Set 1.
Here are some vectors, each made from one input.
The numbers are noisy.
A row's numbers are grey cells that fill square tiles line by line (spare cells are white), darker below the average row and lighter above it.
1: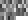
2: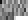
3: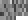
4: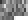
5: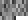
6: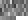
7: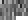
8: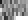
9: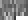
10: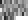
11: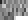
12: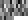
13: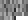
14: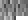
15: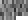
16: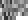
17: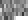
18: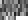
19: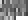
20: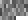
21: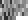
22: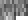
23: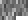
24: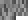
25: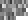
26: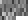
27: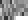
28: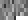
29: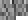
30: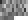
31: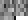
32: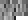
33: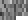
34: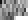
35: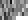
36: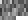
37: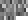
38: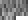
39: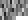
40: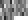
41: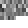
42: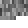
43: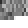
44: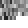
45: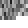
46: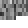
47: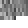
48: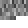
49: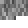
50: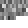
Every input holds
either a point on a 4-point line, or a point on a 5-point line.
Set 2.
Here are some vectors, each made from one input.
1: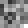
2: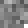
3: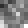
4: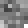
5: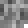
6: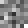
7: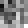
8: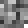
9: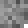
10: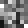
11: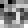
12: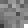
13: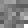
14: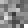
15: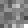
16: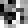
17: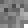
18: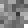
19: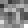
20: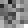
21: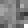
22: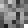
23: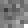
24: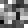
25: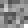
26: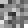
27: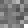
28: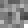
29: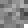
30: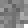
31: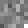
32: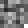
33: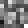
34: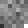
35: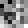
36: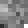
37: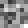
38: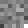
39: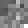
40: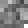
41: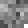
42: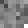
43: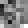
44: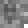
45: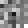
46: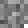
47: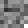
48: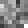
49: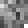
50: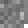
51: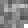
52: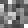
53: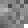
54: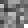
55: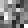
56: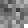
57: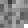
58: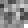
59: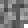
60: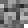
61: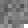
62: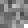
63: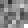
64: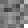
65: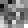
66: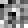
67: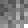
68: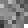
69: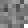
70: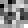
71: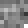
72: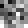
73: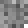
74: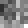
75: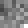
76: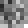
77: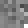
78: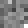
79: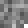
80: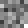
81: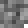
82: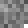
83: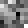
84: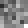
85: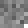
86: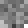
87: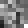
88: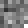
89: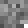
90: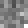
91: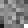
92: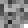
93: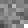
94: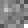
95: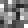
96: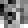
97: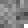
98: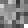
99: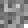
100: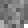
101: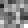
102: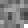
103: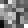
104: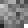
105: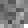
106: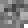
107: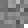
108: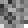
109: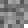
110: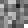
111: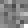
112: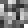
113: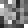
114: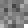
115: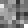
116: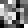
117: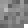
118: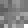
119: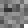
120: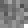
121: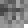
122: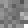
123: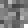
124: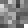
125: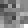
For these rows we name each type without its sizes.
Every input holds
a list of points on a line.
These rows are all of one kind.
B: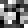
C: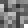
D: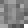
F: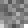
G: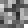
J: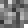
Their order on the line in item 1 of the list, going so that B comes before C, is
J, G, B, C, D, F.
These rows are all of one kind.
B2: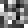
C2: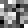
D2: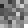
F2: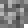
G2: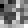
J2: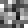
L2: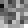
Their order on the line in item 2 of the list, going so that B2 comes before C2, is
F2, G2, B2, J2, D2, L2, C2.
